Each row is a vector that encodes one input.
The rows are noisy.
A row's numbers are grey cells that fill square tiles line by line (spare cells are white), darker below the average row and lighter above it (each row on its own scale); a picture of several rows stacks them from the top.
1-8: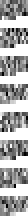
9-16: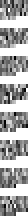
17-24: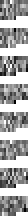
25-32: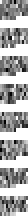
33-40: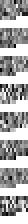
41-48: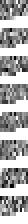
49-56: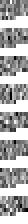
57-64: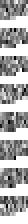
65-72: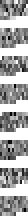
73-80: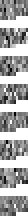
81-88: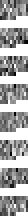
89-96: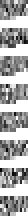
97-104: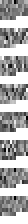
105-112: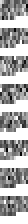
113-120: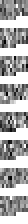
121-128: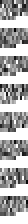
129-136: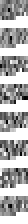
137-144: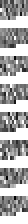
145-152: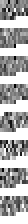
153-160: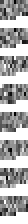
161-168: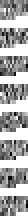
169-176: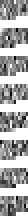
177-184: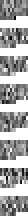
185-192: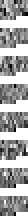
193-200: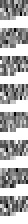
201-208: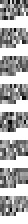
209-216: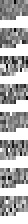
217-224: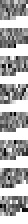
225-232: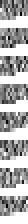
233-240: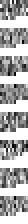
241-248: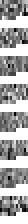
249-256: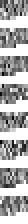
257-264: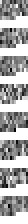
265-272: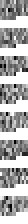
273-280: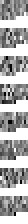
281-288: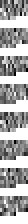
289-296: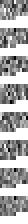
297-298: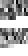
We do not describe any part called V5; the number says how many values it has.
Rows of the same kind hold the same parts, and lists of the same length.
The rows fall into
5 kinds.
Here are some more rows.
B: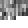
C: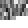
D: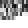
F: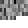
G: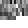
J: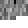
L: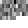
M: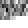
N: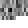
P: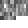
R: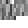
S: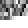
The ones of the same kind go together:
B, F, G, J, P
C, D, M, S
L
N
R

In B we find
one of 10 labels and a value of V5.
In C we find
a point on a 10-point line.
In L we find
a point on a 6-point line and a value of V5.
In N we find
a point on a 6-point line and a point on an 8-point line.
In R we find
one of 10 labels and a point on an 8-point line.
